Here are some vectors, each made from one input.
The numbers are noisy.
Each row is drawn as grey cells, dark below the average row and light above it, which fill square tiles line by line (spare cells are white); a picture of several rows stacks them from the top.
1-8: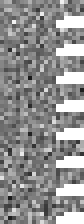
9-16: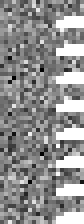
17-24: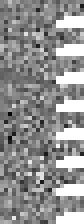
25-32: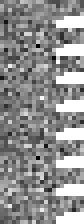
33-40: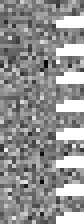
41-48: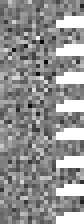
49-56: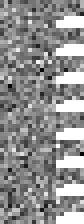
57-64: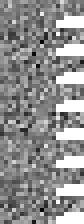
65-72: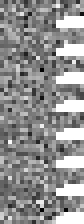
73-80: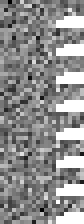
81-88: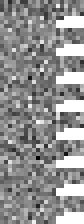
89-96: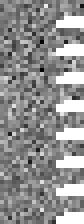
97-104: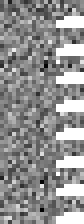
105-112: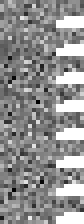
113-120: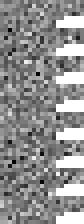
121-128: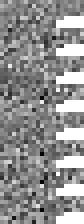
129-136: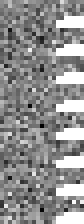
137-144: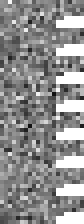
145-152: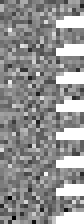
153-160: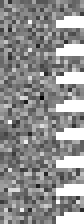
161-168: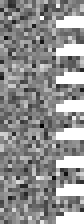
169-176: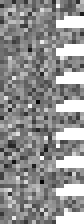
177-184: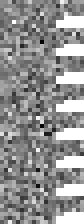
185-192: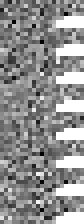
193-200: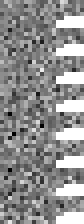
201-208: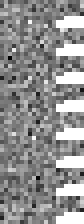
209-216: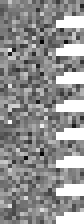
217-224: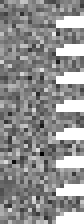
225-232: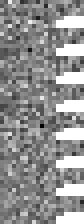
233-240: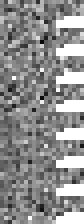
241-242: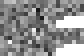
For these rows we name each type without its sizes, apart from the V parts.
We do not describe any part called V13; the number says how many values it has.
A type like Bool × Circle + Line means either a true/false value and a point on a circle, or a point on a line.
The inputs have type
Tree × (Tree + V13).
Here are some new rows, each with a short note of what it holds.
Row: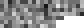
a node of each of two trees
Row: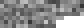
a node of a tree and a value of V13
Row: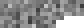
a node of a tree and a value of V13
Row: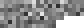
a node of a tree and a value of V13
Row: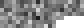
a node of each of two trees
